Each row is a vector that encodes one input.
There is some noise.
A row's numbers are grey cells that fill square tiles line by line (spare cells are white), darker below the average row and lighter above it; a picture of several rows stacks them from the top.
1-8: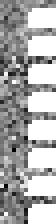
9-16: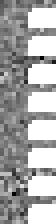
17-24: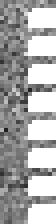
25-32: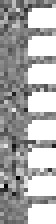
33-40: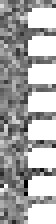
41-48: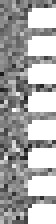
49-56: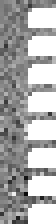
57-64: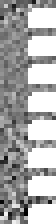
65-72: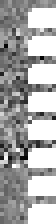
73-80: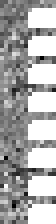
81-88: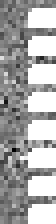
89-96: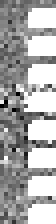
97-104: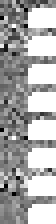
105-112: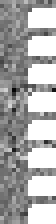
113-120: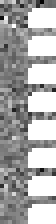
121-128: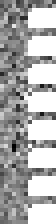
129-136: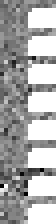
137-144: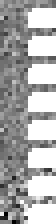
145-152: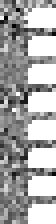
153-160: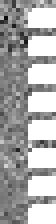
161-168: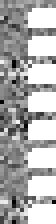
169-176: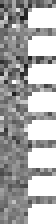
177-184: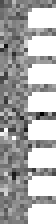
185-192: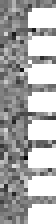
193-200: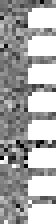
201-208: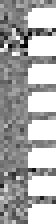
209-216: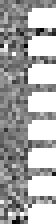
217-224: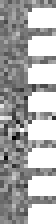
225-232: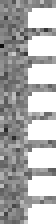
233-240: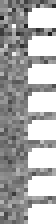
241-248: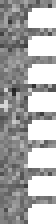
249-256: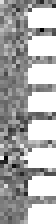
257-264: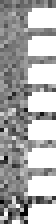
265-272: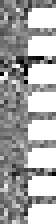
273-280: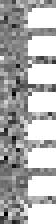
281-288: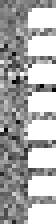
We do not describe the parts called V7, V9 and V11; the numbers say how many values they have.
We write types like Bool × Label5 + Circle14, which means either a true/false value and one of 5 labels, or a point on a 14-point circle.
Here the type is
Bool × (Tree12 + Unit) × V7 × V11 + Label4 × V9.
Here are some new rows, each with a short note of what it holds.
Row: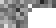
one of 4 labels and a value of V9
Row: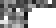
one of 4 labels and a value of V9
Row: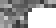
one of 4 labels and a value of V9
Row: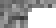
a true/false value, a value of V7 and a value of V11
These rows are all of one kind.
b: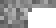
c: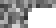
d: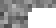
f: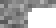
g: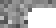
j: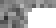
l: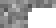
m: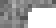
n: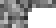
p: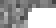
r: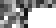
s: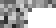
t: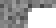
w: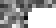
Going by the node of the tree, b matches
d, r and s.
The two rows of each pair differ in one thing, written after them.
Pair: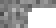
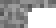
the node of the tree
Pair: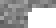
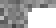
the value of V7
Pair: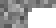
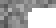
the node of the tree
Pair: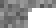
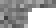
the value of V11
